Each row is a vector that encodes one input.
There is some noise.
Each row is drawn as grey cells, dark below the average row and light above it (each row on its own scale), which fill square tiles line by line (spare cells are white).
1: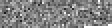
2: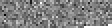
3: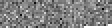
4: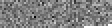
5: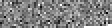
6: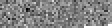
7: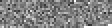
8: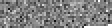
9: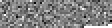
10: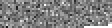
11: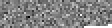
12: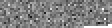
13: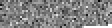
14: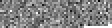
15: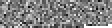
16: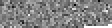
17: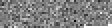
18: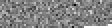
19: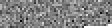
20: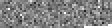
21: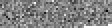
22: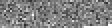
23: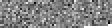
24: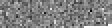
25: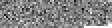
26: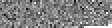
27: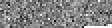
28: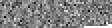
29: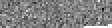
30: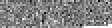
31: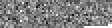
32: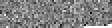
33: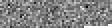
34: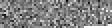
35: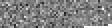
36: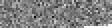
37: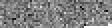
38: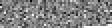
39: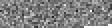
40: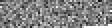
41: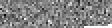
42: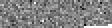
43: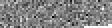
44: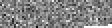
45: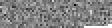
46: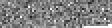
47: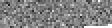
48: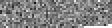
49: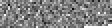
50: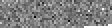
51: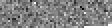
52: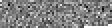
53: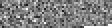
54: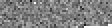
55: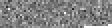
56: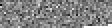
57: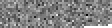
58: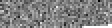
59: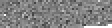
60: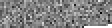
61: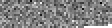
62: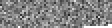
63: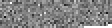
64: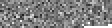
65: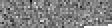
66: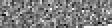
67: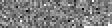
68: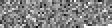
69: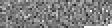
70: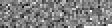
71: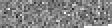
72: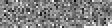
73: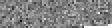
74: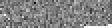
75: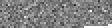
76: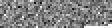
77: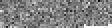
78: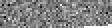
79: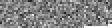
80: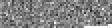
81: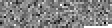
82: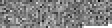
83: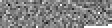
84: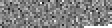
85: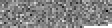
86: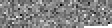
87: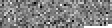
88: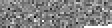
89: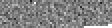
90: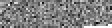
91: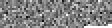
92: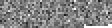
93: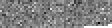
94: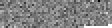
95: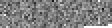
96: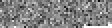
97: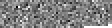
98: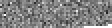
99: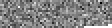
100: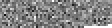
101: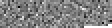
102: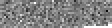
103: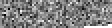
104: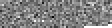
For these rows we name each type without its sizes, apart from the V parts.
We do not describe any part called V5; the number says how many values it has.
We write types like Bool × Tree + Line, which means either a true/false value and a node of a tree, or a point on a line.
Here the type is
Line × (Tree + V5).
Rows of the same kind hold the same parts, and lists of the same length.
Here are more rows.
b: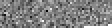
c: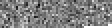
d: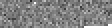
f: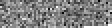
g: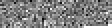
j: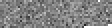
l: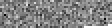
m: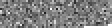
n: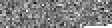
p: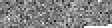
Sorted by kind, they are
b, c, d, f, g, l, m
j, n, p

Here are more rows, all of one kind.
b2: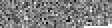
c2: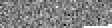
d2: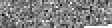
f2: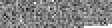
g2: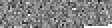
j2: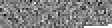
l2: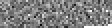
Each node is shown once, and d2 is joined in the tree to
c2, j2 and l2.
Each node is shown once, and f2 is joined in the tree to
j2.
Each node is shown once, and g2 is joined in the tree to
c2.
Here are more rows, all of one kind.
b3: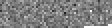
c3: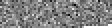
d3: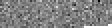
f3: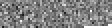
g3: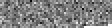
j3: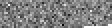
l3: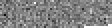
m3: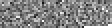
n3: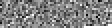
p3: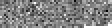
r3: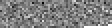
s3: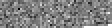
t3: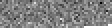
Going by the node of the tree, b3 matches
f3 and j3.
